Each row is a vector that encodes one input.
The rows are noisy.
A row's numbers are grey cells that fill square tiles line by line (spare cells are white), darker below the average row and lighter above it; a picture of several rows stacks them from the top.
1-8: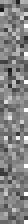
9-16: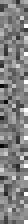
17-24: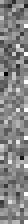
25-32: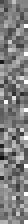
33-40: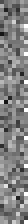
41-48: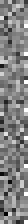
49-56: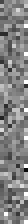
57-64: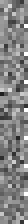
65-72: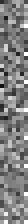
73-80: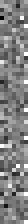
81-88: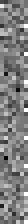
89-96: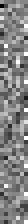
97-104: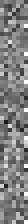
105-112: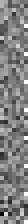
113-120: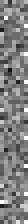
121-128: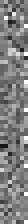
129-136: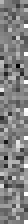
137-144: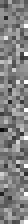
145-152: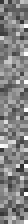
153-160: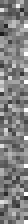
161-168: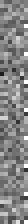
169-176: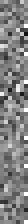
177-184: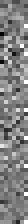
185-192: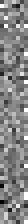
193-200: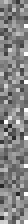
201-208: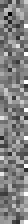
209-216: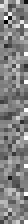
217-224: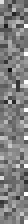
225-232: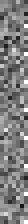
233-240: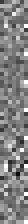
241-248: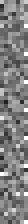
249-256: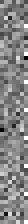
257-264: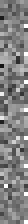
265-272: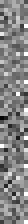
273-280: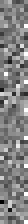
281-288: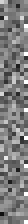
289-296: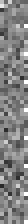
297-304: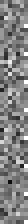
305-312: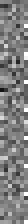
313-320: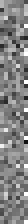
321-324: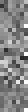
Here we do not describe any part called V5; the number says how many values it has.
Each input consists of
a node of an 11-node tree, together with either a point on a 6-point line, or a value of V5.
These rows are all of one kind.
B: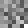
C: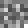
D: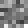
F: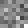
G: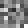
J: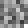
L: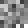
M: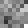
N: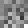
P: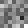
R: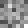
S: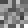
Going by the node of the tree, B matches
F, N, P and S.
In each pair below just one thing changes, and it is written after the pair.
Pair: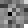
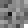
the node of the tree
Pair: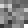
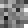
the value of V5
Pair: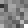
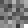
the node of the tree
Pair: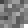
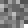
the node of the tree
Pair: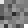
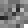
the node of the tree
